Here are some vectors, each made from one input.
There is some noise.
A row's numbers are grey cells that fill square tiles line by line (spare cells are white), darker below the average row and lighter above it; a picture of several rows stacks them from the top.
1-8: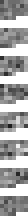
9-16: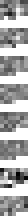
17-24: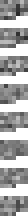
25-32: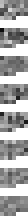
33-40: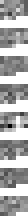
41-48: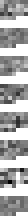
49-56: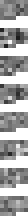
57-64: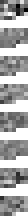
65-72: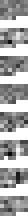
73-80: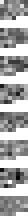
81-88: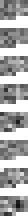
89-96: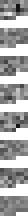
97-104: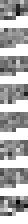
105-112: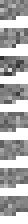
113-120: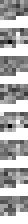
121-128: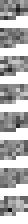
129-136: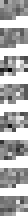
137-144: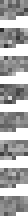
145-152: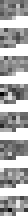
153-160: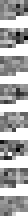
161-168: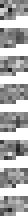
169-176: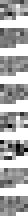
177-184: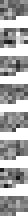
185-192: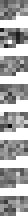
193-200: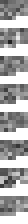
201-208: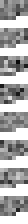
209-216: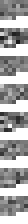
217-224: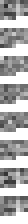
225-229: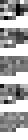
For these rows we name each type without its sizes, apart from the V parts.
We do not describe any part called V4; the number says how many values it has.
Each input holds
a point on a line, together with either four true/false values, or a list of values of V4.
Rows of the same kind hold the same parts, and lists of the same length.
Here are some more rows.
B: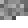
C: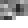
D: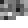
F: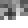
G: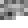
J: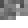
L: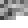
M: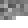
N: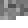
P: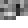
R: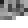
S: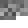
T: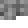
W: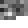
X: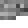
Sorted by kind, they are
B, L, X
C, G, P
D, J, M, N, R, T, W
F, S

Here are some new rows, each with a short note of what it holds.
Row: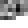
a point on a line, together with a list of two items
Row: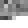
a point on a line, together with a list of two items
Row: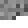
a point on a line, together with a list of two items
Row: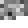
a point on a line, together with a list of one item
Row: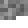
a point on a line and four true/false values
